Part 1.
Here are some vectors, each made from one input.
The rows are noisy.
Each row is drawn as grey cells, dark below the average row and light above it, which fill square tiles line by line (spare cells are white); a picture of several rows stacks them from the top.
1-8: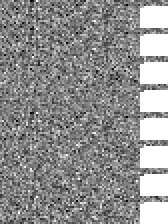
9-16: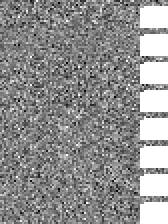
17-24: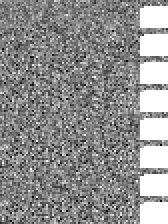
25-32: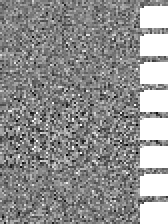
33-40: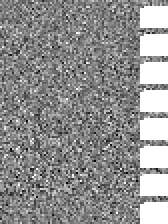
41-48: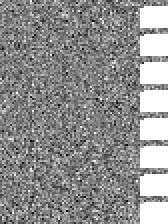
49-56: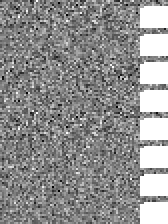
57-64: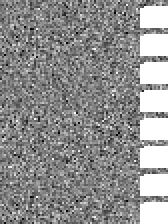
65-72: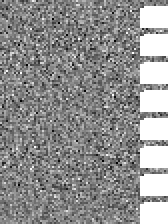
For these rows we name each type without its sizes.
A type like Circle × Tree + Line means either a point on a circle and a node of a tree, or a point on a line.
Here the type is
Line × (Tree + Unit).
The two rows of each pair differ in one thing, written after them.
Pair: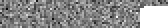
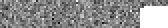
the place on the line
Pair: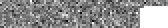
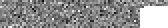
the node of the tree
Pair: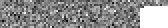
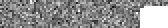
the node of the tree
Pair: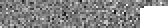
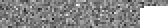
the node of the tree
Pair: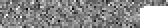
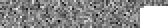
the place on the line
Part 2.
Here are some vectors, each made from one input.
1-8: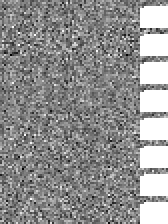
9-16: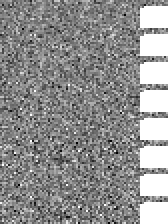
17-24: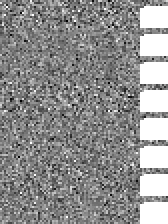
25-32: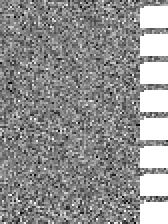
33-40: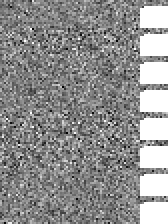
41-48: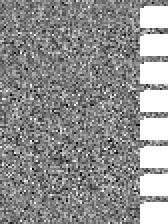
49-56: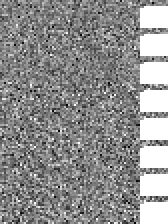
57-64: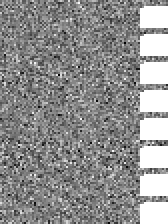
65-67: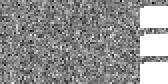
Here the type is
Line8 × (Tree9 + Unit).
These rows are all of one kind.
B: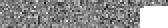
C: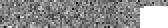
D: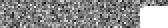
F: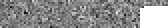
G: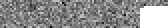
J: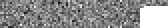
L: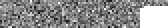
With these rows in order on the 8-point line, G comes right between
C and F.
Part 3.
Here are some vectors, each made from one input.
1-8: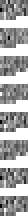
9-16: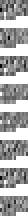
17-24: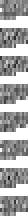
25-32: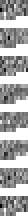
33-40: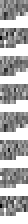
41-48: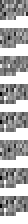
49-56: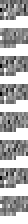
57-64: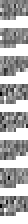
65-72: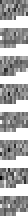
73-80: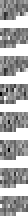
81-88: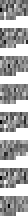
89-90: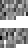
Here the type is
Line8 + Line12.
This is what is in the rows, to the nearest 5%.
About 30% of them hold a point on an 8-point line. The rest hold a point on a 12-point line.
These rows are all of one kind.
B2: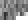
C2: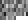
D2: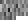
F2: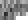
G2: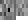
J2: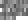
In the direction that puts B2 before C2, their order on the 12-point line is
F2, B2, J2, G2, D2, C2.
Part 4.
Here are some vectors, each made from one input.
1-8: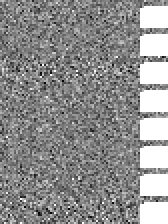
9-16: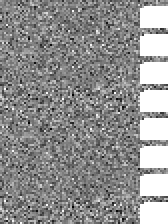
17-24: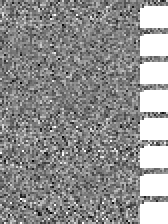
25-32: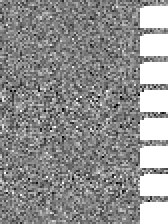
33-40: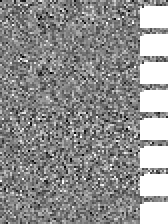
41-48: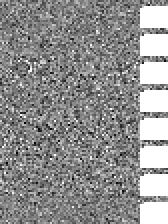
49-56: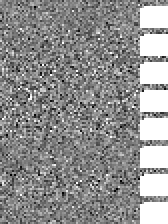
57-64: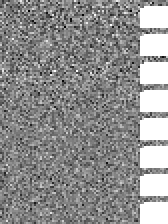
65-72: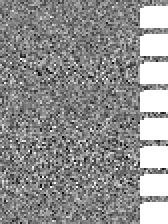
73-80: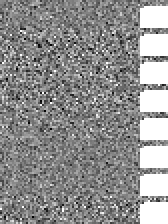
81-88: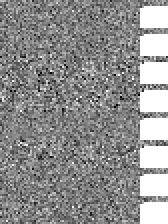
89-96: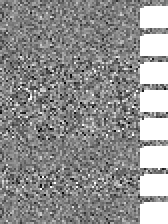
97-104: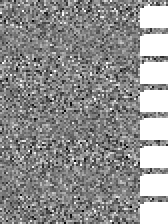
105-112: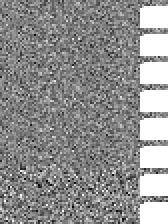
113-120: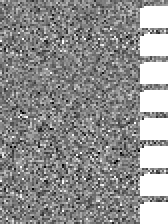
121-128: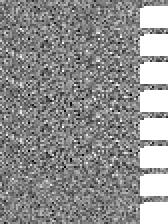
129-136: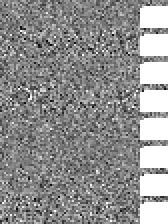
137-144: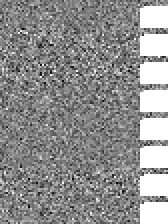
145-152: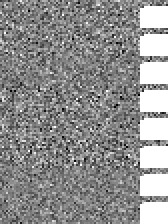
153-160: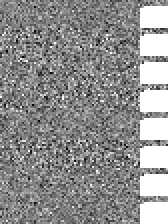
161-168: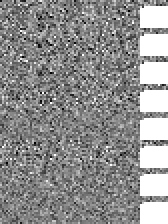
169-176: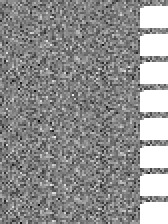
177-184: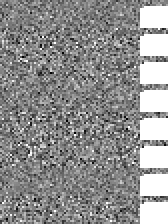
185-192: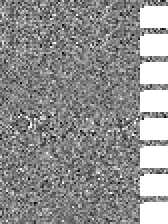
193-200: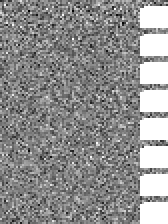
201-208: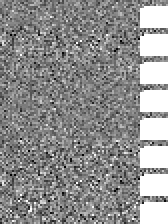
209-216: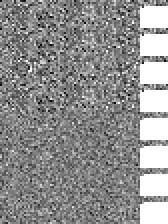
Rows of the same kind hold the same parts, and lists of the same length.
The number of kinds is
3.
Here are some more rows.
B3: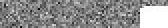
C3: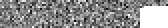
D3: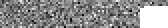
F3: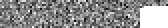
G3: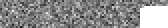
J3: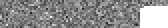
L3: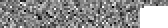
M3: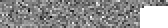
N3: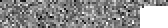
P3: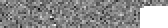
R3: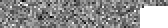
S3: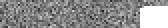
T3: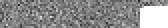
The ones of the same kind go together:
B3, G3, J3, P3, S3, T3
C3, F3
D3, L3, M3, N3, R3

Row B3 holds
a point on each of two 15-point lines.
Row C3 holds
a fixed value.
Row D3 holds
a node of a 13-node tree.
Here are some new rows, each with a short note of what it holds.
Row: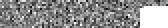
a fixed value
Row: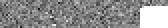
a point on each of two 15-point lines
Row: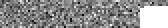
a node of a 13-node tree
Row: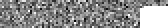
a fixed value
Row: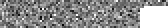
a node of a 13-node tree
